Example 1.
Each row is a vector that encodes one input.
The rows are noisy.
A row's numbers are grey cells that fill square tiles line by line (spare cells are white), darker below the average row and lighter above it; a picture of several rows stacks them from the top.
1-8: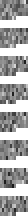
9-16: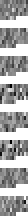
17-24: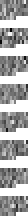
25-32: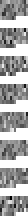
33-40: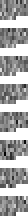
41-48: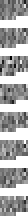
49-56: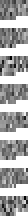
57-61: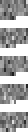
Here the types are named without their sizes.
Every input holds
either a fixed value, or four true/false values.
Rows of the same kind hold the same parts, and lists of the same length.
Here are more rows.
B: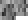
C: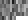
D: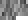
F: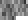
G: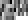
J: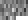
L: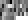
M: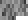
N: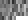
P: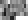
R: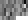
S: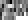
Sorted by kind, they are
B, C, D, F, J, M, N, P, R
G, L, S

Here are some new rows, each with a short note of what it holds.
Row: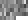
four true/false values
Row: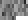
four true/false values
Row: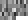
four true/false values
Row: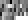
a fixed value
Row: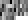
a fixed value
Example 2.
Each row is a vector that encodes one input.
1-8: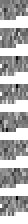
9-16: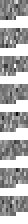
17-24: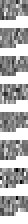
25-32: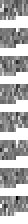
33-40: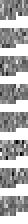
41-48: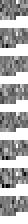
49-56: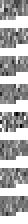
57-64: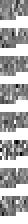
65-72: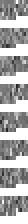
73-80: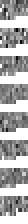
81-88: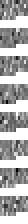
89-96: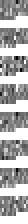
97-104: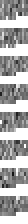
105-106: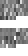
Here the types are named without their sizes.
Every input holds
either a fixed value, or four true/false values.
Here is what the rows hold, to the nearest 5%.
About 5% of them hold a fixed value. The rest hold four true/false values.
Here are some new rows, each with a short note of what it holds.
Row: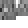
four true/false values
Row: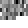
a fixed value
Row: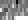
four true/false values
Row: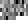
a fixed value
